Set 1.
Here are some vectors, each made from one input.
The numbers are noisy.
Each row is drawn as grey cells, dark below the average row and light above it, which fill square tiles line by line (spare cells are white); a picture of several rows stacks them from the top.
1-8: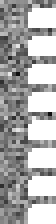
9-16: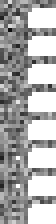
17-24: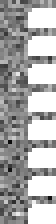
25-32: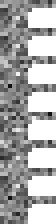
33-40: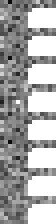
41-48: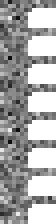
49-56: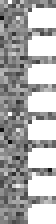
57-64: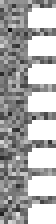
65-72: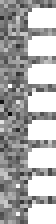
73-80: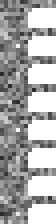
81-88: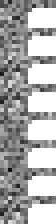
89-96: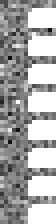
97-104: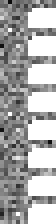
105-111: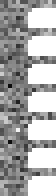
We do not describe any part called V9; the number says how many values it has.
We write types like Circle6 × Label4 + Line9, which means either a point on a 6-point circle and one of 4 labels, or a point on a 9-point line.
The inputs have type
Bool × Label8 + V9.
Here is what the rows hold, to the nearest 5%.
About 55% of them hold one of 8 labels and a true/false value. The rest hold a value of V9.
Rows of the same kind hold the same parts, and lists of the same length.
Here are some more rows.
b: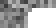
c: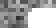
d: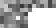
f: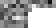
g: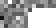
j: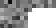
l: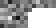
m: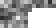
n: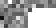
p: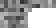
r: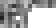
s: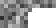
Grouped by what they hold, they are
b, c, j, l, p
d, f, g, m, n, r, s

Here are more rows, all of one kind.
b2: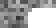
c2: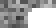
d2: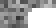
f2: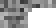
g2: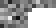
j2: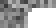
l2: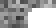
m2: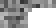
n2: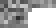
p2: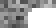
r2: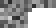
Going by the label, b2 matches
c2, d2, l2 and p2.
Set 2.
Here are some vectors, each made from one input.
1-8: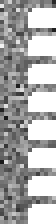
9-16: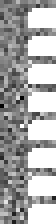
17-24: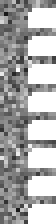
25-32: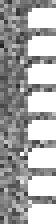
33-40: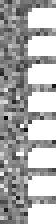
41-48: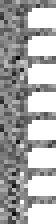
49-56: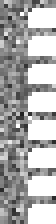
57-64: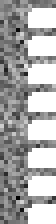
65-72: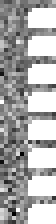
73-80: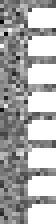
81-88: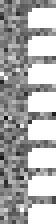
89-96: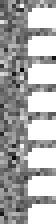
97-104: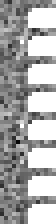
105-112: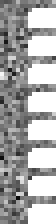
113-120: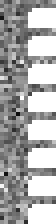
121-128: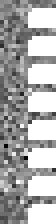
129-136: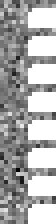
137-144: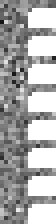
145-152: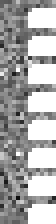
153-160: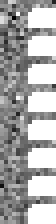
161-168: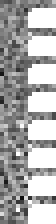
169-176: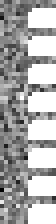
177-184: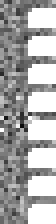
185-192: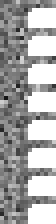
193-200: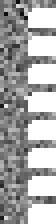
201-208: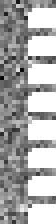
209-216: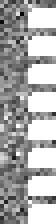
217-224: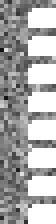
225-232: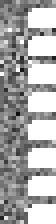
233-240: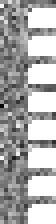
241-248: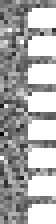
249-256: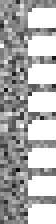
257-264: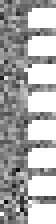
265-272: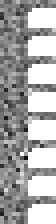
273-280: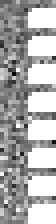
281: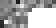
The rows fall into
2 kinds.
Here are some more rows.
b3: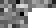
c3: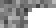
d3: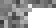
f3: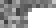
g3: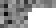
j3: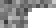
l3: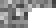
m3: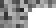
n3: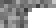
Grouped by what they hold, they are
b3, d3, g3, l3, m3
c3, f3, j3, n3

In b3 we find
a point on an 11-point circle and a node of an 18-node tree.
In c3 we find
a point on a 14-point circle.
